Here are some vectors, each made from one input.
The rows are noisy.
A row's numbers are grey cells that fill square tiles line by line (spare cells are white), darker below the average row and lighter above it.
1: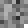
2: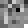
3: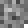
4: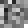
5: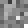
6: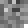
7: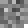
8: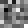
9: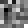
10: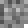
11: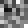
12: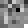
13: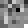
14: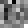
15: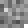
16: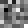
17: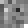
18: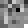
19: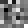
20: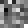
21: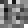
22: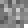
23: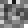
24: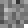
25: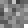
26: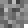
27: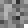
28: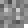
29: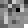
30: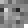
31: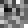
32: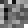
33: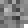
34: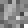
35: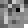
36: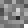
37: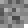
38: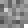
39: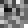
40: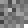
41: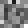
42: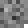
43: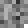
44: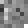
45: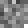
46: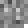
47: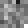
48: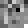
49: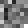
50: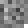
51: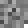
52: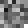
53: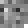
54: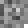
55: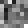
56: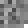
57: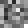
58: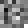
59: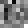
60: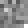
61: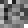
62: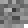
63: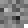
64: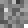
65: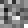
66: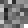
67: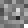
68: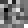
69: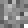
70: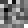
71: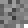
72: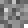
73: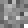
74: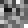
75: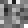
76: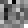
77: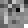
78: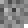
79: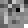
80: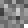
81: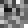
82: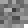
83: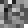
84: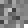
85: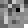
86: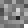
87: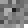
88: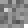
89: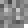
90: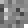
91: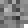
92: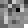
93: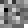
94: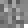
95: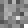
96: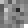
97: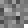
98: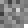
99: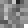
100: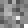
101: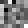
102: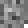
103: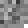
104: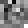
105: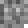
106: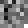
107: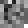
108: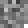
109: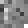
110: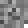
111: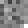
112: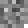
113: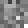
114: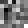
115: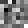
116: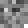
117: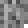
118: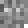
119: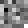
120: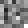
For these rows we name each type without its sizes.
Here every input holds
a true/false value, together with either a fixed value, or two labels.
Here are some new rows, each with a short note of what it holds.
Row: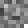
two labels and a true/false value
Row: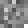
two labels and a true/false value
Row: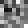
a true/false value
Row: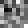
a true/false value
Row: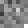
two labels and a true/false value
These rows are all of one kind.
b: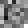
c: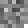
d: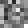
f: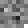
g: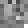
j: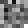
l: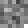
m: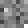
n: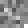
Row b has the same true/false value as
d and j.
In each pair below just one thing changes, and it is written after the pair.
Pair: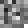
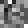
one of the two labels
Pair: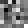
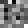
one of the two labels
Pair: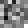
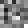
one of the two labels
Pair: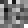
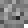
the true/false value
